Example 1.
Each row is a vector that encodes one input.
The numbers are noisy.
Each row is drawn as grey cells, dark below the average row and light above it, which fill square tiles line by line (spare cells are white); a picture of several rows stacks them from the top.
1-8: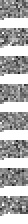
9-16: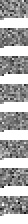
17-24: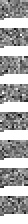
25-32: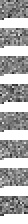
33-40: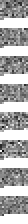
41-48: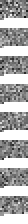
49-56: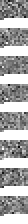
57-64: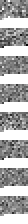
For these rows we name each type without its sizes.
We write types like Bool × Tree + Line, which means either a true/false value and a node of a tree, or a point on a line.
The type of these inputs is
Circle.
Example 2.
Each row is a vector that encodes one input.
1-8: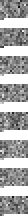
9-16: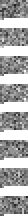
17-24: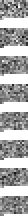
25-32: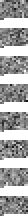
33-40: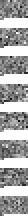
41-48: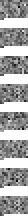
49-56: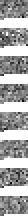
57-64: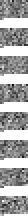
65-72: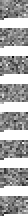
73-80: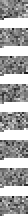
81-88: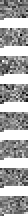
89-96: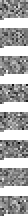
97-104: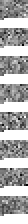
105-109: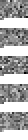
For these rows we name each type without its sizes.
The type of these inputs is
Label.
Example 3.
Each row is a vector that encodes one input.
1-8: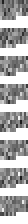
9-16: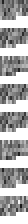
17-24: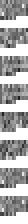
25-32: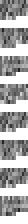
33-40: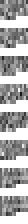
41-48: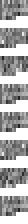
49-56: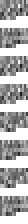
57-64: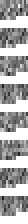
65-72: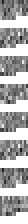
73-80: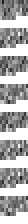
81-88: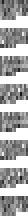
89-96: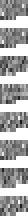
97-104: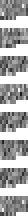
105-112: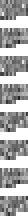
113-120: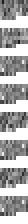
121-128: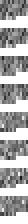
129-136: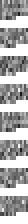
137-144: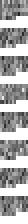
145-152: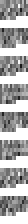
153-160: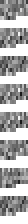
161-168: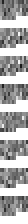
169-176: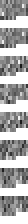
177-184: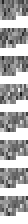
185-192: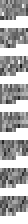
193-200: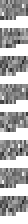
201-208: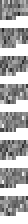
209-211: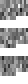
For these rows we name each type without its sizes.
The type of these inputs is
Circle.
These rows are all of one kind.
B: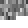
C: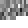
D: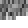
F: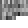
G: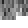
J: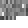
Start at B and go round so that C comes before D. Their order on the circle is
B, F, J, C, D, G.
